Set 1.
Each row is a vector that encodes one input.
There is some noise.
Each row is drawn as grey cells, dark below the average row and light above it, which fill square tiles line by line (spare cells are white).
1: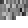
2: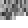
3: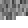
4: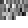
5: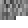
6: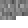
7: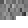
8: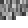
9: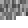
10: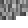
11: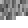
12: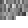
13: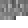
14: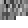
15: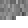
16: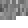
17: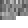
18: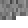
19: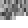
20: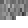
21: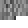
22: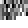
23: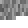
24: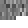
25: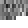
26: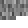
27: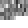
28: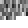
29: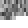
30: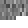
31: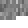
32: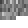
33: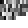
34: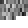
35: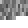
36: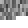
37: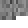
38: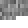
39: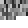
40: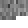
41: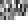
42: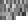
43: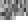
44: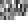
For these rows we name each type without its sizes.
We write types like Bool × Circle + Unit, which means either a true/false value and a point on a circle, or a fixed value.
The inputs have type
List(Line).
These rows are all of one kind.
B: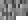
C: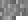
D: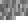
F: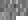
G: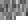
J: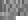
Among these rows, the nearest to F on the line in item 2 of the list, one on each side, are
B and G.
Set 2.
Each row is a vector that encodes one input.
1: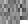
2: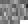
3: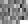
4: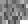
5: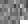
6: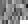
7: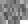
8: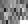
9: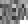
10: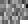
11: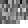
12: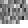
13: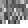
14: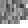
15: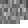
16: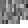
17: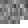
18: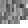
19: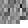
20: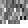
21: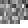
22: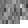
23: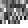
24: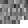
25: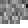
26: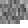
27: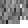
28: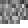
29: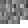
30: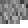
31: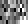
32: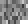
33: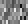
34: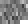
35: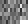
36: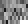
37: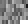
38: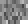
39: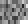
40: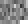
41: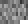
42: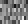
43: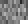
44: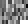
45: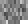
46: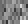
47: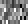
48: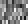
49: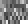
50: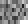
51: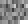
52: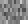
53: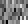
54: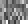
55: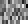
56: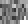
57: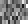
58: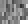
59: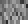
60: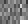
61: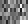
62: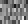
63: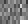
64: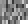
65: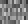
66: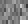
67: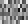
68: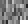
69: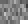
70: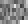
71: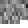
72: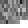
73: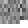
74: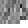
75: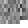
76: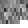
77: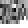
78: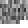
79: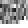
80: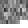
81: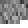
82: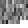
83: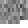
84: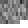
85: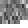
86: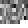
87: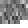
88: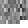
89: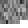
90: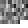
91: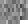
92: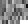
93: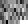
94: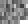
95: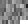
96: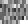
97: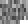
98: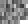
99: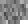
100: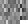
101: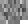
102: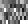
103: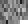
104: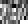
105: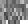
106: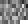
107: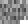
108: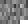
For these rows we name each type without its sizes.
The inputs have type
Bool × Line.
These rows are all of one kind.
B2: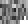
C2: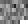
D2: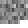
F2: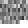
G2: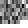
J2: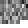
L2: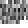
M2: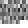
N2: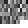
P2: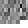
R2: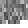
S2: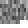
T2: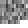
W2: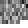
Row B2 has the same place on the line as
G2, L2, N2 and S2.
